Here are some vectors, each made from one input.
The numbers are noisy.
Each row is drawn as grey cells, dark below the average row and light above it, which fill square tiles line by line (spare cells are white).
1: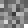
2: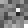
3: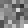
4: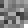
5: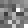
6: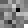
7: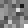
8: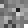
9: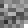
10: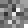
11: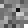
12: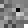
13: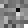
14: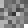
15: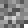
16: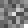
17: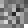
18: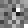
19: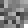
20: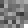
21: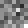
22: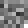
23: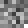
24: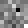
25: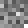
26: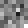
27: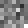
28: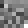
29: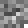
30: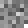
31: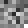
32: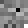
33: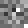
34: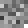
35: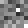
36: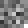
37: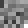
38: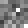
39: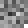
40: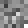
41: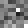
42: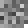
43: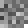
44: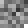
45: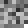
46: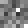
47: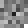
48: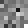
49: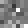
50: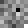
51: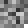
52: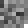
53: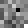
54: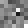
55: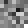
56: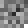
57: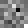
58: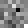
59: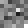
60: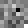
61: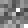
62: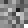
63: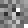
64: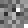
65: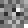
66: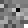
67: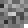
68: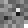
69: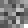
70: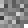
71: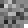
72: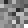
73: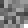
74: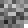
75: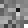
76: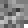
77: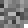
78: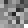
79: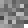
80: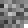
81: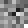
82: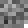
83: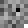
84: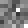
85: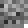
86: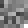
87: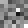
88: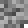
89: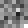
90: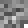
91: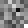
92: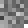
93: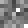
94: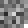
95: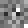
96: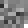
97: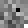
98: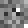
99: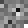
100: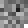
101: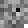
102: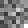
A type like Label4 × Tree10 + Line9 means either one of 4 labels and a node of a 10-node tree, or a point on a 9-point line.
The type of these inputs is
Bool × Line7.
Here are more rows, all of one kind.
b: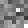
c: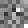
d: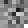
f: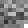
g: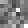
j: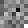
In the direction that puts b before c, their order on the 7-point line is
d, b, g, c, j, f.
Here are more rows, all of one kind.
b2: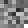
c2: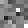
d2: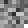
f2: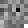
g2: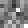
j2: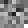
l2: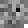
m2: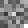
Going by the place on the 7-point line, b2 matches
d2 and j2.
